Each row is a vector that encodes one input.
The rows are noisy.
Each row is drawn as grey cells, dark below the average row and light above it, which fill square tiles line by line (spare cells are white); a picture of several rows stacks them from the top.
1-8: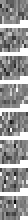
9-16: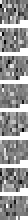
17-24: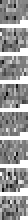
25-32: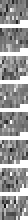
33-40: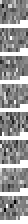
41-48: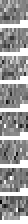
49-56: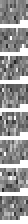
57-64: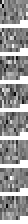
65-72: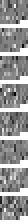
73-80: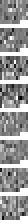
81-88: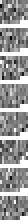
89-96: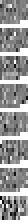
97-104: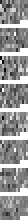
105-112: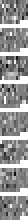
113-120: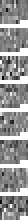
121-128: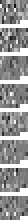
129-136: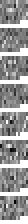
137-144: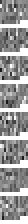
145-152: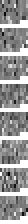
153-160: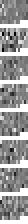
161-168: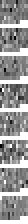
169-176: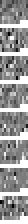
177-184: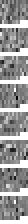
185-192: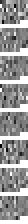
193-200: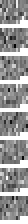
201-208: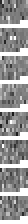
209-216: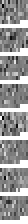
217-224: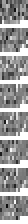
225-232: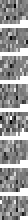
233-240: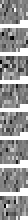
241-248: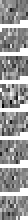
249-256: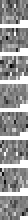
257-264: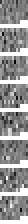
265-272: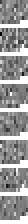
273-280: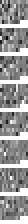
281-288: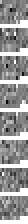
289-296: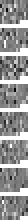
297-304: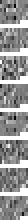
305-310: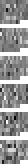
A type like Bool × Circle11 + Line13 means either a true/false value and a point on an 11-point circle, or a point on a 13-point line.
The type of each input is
(Line9 + Line11) × Line11 × Line11 × Line11.
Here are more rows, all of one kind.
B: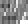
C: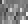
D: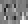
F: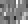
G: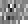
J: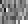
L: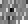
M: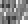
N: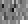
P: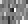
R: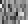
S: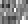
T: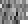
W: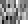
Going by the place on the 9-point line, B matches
C, G and J.
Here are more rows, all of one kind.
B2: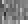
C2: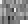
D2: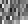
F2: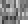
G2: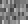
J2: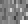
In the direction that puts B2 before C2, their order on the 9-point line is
F2, B2, G2, J2, D2, C2.
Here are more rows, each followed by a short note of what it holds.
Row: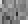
a point on a 9-point line and a point on each of three 11-point lines
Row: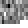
a point on each of four 11-point lines
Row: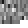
a point on each of four 11-point lines
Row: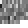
a point on a 9-point line and a point on each of three 11-point lines
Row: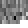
a point on a 9-point line and a point on each of three 11-point lines
